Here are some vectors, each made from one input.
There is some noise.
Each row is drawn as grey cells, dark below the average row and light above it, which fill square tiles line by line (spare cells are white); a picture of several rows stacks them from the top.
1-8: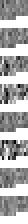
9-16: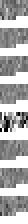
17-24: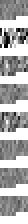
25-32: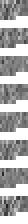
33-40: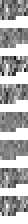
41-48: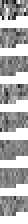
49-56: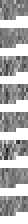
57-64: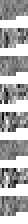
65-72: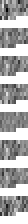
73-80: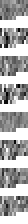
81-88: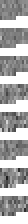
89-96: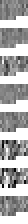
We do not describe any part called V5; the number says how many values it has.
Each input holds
a point on a 4-point line, together with a list of up to two items, each a true/false value and a value of V5.
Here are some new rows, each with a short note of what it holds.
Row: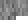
a point on a 4-point line, together with a list of one item
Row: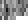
a point on a 4-point line, together with a list of two items
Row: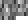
a point on a 4-point line, together with the empty list
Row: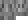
a point on a 4-point line, together with the empty list
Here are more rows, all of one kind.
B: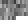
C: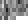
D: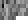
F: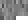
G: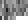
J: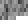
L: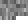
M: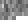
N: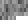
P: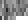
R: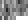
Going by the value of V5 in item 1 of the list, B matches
G, L, P and R.
